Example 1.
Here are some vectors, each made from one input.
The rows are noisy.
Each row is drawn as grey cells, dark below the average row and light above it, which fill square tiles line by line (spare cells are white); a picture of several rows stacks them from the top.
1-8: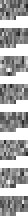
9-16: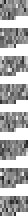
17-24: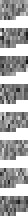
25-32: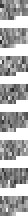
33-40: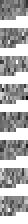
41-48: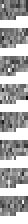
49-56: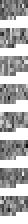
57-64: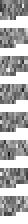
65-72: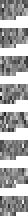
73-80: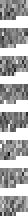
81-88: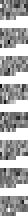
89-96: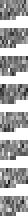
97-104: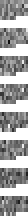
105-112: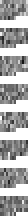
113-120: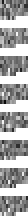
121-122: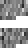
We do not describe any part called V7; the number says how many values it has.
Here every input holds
a value of V7, together with either one of 6 labels, or a point on a 5-point line.
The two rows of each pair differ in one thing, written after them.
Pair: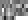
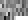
the value of V7
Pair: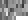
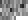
the label
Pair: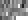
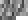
the value of V7
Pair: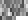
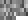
the value of V7
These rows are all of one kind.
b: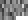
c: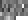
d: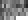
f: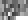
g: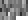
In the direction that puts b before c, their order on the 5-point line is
b, c, g, d, f.
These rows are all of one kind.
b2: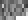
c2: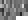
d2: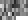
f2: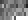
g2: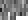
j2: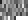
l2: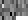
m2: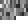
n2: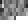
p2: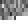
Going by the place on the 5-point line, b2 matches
c2 and g2.
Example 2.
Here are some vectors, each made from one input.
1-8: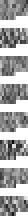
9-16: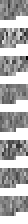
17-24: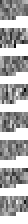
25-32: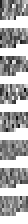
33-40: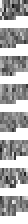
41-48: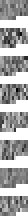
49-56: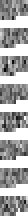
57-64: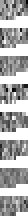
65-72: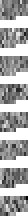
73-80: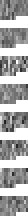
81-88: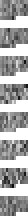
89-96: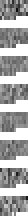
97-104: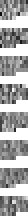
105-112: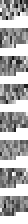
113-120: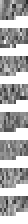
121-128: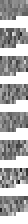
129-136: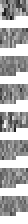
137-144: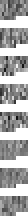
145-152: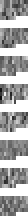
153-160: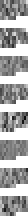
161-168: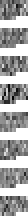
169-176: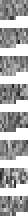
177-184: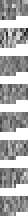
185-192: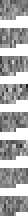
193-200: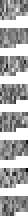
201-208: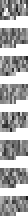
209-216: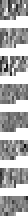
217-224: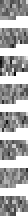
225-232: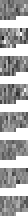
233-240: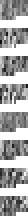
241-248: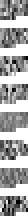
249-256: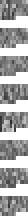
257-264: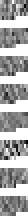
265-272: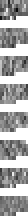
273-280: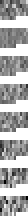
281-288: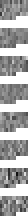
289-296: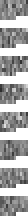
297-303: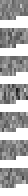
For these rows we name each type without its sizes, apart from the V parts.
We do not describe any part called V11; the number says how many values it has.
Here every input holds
a label, together with either a point on a line, or a value of V11.
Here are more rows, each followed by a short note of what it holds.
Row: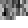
a label and a value of V11
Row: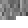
a label and a value of V11
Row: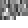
a label and a point on a line
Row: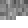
a label and a value of V11
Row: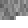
a label and a point on a line
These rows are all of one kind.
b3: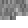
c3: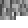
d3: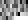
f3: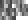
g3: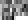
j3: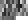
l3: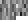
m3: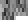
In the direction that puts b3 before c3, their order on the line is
m3, f3, j3, b3, c3, l3, g3, d3.
